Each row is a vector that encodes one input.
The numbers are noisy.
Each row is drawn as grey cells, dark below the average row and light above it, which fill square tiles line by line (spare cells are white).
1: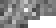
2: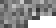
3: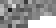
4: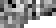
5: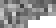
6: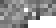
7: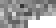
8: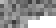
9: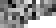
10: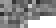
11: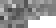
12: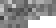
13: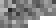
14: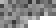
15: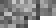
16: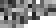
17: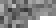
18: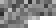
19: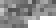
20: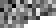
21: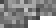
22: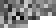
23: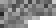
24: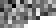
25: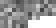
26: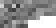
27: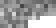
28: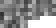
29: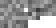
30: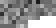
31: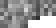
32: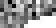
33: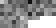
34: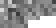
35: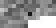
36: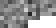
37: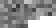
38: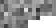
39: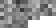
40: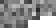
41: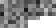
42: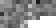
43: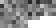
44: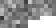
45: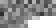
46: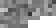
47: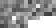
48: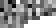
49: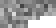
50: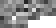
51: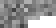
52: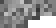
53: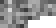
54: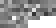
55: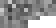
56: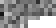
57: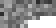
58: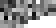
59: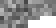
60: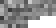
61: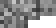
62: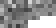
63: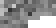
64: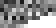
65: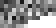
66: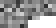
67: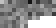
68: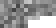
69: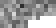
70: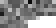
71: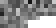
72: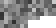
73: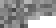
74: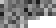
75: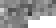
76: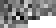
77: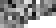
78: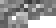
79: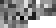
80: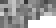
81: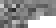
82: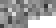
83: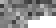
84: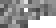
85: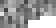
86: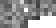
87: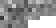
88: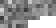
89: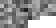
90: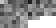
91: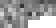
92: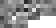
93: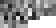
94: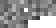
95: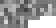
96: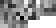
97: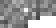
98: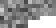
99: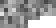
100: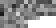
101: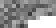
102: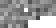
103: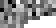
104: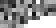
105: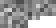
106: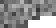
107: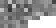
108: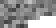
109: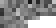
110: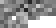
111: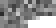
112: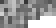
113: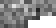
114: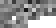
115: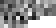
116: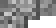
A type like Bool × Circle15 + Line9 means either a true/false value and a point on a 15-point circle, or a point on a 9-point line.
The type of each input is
(Bool × Bool × Bool + Unit) × Label6 × Label6 + Line3 × Line3.
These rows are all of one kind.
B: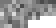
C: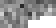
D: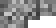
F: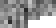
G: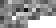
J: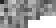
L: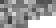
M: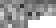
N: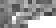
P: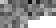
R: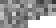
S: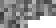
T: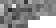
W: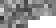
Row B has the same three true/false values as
J, L, N and S.
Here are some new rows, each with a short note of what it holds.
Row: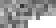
two labels (each one of 6)
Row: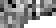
a point on each of two 3-point lines
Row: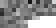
two labels (each one of 6) and three true/false values
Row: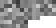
two labels (each one of 6)
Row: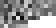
a point on each of two 3-point lines
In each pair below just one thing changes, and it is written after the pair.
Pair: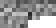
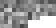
one of the three true/false values
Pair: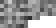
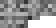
one of the three true/false values
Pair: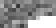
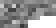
one of the three true/false values
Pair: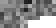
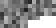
one of the three true/false values
